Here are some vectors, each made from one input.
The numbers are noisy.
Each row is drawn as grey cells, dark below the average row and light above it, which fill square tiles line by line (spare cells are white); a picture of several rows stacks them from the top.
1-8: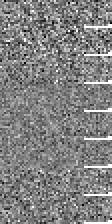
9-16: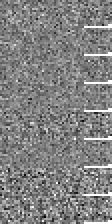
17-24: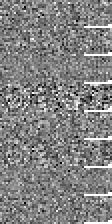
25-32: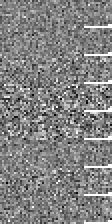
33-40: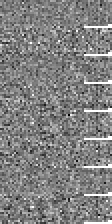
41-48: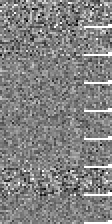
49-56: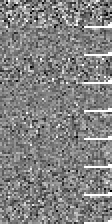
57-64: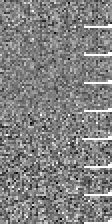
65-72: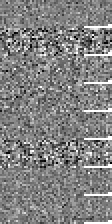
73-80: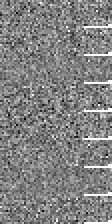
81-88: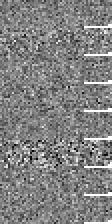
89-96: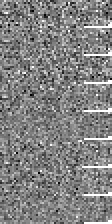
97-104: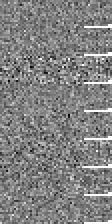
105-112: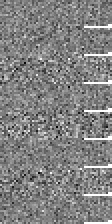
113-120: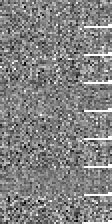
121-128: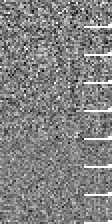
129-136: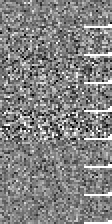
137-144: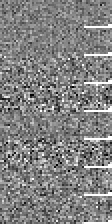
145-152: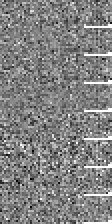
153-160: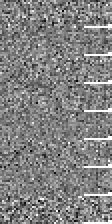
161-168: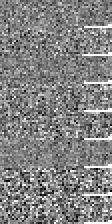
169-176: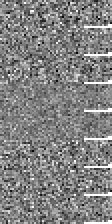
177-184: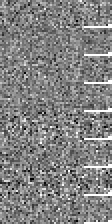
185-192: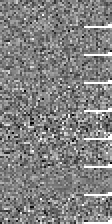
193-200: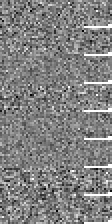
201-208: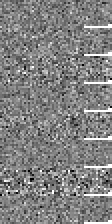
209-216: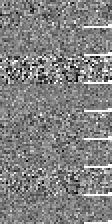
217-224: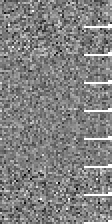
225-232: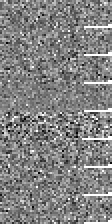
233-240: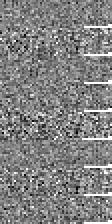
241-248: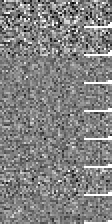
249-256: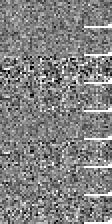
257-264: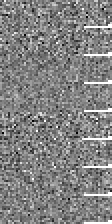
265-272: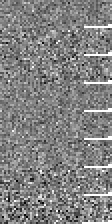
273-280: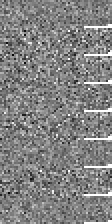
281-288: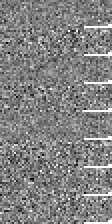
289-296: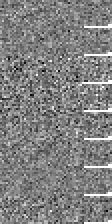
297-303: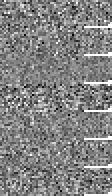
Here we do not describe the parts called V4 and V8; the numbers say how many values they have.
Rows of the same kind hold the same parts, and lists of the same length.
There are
2 kinds of row.
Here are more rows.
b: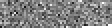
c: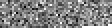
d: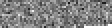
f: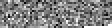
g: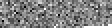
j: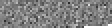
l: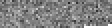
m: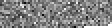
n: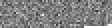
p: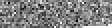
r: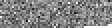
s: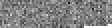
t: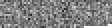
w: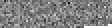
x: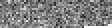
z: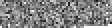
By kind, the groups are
b, c, g, m, p, r
d, f, j, l, n, s, t, w, x, z

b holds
a true/false value, a value of V4 and a value of V8.
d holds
one of 7 labels and a node of a 12-node tree.
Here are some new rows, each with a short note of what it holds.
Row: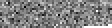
a true/false value, a value of V4 and a value of V8
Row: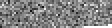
a true/false value, a value of V4 and a value of V8
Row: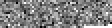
one of 7 labels and a node of a 12-node tree
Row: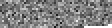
one of 7 labels and a node of a 12-node tree
